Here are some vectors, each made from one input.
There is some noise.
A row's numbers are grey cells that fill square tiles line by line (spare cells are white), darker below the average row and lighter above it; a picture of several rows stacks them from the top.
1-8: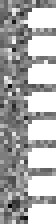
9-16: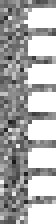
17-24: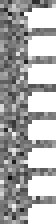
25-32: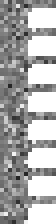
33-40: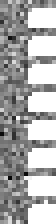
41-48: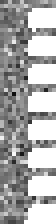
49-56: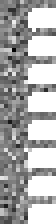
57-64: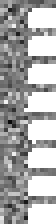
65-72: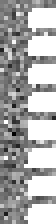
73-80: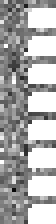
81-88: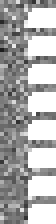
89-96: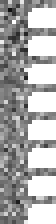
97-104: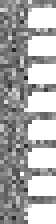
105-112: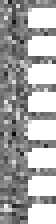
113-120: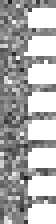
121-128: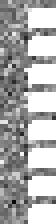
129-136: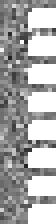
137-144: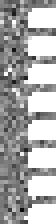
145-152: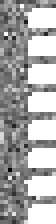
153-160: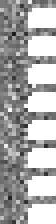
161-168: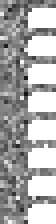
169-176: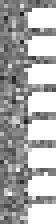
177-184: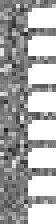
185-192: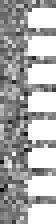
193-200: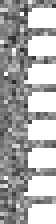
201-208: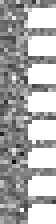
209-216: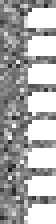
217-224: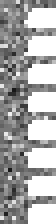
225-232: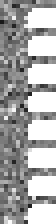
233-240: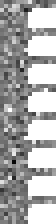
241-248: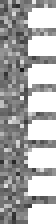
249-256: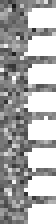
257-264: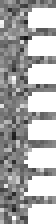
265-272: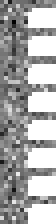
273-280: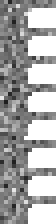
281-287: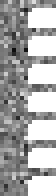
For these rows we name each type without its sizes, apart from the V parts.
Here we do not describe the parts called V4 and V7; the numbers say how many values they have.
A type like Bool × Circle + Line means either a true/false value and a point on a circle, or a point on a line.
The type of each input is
Bool × V4 + List(Line) × V7.
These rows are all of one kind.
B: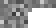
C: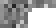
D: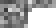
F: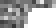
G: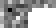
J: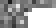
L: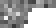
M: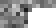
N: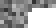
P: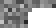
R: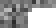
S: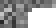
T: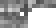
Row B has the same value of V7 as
N and P.
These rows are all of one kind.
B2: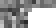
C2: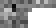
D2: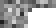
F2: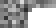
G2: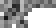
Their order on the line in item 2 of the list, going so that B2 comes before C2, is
B2, G2, C2, D2, F2.
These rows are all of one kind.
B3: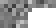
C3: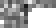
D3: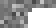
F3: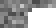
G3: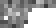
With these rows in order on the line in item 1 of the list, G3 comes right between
C3 and D3.
